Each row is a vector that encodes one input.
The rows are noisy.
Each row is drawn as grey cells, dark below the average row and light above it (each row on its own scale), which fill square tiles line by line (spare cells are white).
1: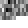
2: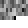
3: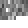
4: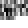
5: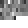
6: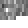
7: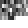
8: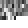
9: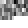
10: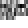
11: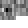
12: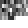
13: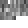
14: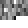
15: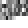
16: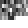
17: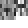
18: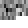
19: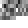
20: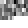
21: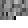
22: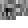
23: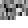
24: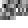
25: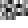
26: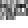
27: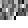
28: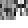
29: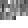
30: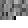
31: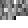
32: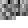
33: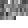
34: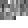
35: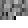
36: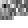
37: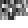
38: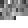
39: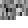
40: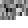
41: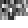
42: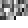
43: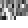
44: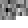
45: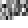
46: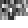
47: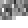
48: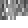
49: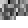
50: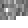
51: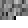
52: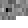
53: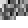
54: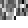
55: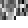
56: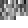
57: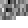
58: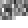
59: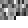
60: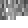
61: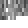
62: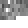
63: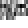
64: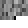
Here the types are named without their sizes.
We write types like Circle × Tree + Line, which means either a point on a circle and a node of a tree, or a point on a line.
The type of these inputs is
Bool × Bool × Bool × Label + Unit.
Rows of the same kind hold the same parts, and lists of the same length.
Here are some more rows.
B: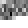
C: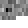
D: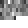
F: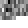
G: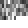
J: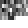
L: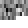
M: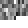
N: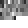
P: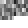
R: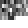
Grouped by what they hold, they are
B, C, D, F, G, L, M, N, P
J, R

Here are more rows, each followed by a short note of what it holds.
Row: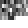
a fixed value
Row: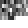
a fixed value
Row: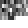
a fixed value
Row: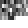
a fixed value
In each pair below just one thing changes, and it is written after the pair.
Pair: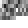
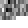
the label
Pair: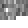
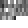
one of the three true/false values
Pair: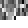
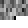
one of the three true/false values
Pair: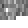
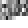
one of the three true/false values
